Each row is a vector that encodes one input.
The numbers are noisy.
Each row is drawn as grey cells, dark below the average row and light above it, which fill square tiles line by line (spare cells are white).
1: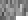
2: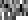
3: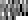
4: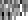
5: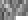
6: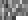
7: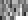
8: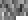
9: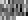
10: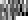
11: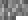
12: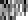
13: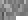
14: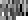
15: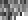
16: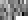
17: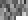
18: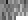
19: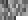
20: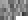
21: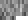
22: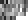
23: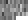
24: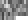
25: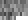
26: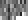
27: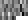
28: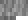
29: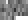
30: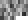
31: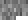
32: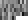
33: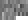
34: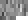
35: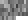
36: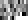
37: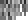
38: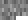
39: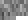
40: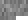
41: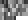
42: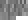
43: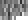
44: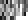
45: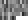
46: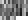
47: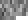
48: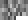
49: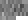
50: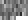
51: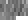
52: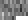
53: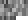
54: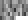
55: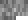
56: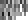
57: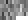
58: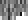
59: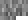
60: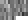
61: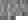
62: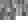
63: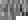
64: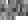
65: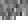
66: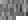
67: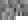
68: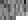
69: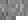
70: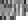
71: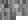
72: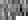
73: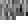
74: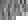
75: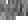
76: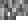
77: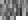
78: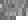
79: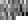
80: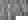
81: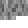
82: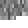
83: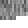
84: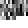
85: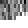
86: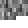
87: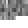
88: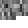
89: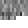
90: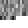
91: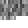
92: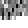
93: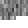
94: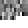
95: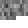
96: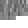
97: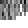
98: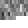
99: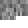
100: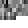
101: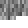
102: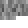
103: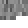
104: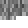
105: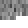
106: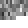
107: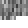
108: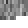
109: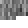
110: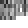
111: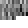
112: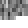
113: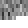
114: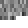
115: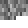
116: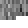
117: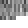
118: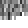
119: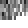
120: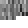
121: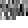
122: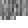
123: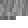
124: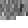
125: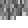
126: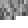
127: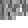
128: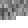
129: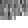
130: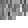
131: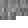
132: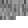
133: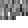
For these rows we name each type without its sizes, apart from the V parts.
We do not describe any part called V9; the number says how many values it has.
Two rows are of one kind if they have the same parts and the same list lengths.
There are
3 kinds of row.
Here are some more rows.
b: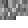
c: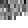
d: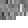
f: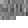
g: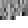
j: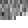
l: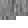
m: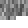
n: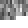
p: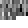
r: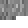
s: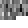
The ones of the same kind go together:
b, d, f, g, j, l, p, r, s
c, m
n

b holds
a true/false value and a value of V9.
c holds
a node of a tree.
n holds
a fixed value.
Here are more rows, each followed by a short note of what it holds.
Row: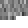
a true/false value and a value of V9
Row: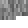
a true/false value and a value of V9
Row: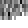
a node of a tree
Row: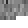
a true/false value and a value of V9
